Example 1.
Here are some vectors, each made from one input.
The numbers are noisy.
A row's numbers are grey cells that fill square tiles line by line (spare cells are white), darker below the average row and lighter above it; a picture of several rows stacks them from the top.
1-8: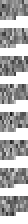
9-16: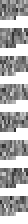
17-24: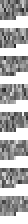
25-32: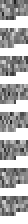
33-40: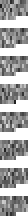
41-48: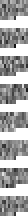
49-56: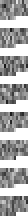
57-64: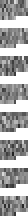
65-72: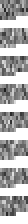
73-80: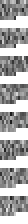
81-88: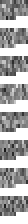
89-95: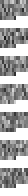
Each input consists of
a point on an 18-point circle.
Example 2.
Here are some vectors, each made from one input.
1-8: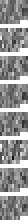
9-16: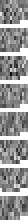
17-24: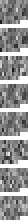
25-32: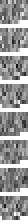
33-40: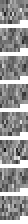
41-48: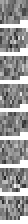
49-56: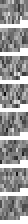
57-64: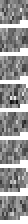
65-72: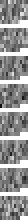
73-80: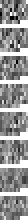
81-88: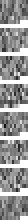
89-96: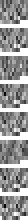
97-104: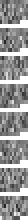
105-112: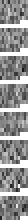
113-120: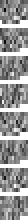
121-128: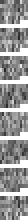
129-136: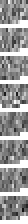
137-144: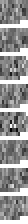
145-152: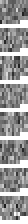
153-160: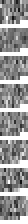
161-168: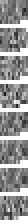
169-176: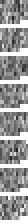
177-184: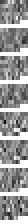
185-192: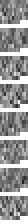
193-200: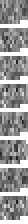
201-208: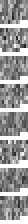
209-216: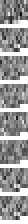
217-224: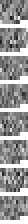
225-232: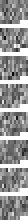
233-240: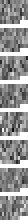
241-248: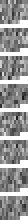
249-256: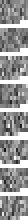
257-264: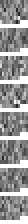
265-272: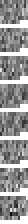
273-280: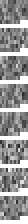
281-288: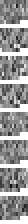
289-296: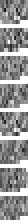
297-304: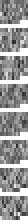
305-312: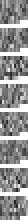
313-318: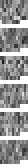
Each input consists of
one of 10 labels.
